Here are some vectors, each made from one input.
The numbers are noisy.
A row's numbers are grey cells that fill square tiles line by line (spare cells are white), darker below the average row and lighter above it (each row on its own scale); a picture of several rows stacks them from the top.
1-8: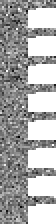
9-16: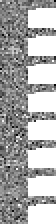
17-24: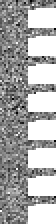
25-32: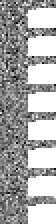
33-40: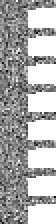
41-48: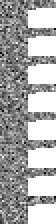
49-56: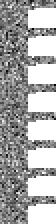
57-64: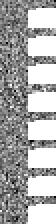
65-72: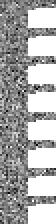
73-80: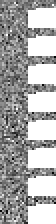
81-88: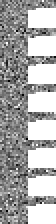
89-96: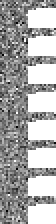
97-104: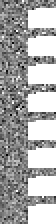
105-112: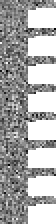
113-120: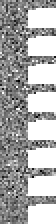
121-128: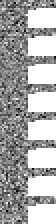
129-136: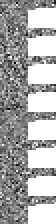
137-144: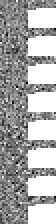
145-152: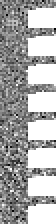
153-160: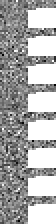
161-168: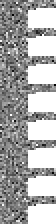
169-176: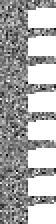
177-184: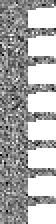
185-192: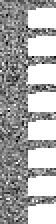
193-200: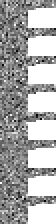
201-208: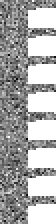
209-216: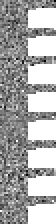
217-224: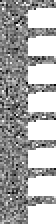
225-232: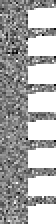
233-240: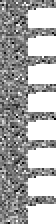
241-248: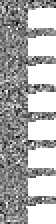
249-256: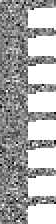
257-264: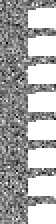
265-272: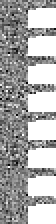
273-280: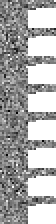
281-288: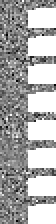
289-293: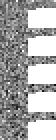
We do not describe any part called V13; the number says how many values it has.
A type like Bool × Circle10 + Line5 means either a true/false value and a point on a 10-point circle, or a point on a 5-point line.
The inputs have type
List2(Bool × V13).
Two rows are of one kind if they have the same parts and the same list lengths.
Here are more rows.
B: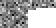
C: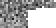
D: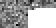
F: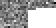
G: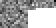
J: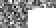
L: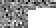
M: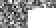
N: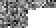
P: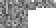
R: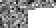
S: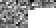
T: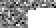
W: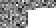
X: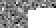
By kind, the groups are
B, N, T, X
C, D, F, G, L, P, R, S, W
J, M

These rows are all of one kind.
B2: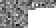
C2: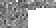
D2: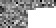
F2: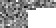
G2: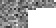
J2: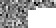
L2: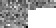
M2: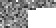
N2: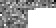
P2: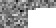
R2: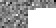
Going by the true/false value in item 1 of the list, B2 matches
D2, N2, P2 and R2.
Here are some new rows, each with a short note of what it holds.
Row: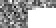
the empty list
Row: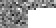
a list of one item
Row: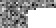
a list of one item
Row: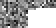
a list of one item
